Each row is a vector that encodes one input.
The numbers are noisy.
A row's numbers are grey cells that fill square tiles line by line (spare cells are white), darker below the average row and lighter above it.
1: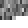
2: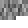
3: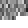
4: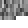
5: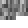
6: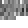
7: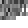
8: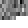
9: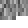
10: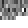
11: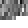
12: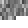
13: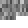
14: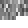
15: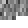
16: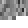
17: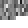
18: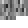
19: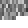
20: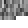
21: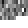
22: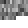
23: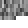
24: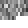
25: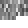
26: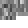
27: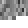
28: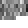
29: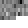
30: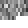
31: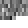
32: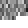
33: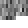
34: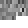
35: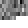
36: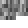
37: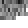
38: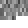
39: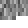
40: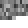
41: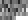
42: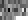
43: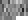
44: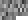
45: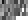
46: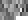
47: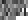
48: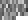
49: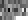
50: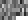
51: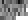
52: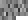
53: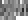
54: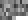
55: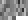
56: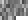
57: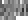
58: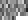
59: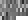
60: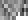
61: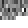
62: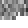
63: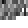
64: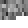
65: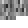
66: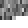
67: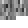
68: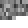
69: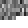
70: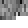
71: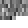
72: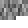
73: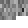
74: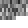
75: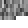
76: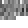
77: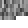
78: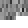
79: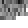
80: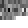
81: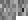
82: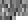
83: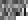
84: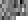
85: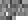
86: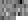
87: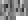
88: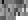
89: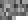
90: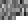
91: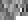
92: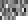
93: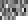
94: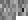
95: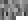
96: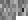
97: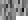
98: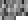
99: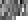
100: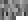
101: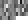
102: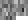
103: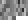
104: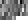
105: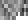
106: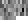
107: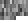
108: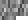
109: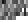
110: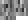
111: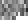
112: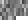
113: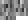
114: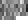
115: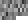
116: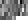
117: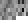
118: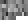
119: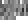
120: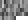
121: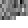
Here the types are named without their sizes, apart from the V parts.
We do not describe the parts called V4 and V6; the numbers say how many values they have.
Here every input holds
a value of V6, together with either a point on a line, or a true/false value and a value of V4.
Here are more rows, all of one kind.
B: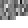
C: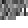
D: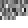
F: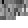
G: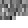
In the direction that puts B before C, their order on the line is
B, G, F, C, D.
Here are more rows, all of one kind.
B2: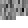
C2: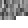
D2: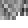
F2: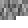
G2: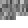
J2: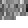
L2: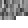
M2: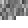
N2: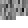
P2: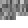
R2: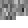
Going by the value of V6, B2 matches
G2, N2, P2 and R2.
